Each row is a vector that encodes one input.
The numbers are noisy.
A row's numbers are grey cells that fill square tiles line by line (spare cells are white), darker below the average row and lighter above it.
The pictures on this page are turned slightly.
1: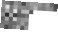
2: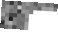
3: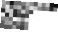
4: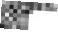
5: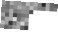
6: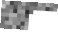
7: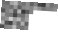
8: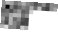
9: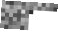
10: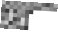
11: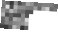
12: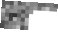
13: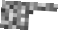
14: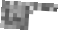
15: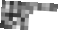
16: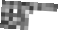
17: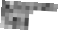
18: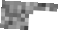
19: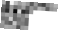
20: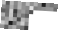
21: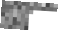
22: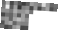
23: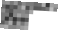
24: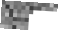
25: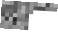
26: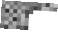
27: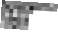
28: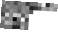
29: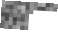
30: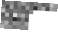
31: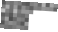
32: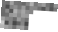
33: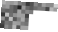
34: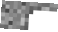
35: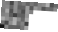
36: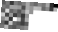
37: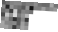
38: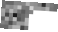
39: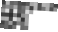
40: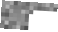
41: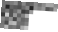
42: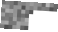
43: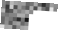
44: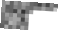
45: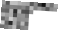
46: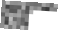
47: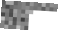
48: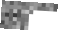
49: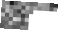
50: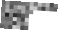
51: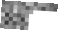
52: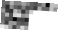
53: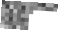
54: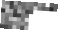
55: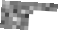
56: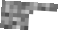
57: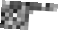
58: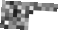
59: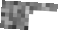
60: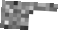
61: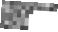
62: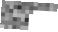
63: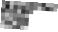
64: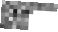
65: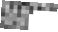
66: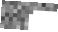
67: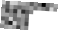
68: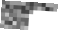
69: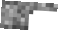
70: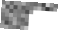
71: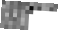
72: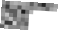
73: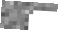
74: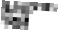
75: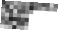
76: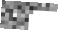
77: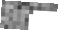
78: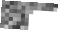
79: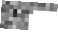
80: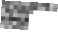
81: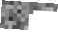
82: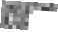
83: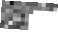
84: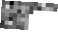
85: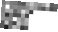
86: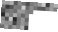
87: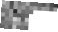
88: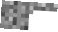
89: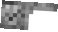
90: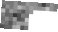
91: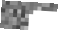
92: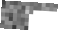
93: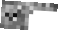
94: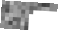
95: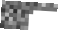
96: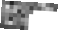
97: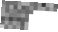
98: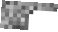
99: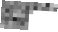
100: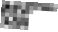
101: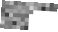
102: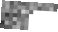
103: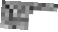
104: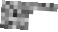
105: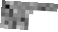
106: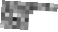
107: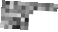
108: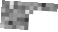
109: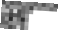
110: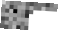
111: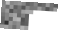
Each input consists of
one of 5 labels, together with either a point on an 8-point line, or four true/false values.
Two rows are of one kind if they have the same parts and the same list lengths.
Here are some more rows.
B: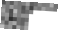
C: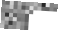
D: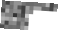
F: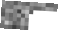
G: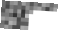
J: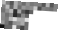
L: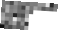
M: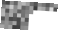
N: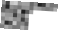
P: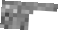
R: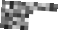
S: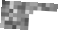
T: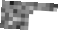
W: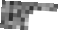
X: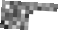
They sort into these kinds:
B, C, F, M, P, R, S, W, X
D, G, J, L, N, T

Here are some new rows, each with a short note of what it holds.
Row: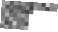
one of 5 labels and a point on an 8-point line
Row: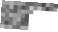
one of 5 labels and a point on an 8-point line
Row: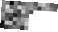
one of 5 labels and four true/false values
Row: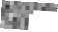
one of 5 labels and four true/false values
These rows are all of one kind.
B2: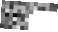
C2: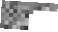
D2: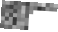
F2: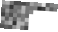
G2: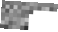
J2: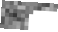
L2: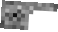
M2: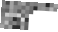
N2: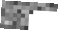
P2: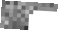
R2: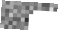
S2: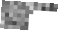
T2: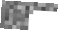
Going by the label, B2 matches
D2, F2, S2 and T2.
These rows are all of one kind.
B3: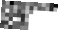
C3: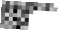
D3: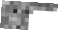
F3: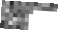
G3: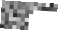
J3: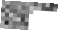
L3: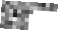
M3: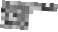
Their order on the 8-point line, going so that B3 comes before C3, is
J3, B3, D3, F3, G3, M3, L3, C3.
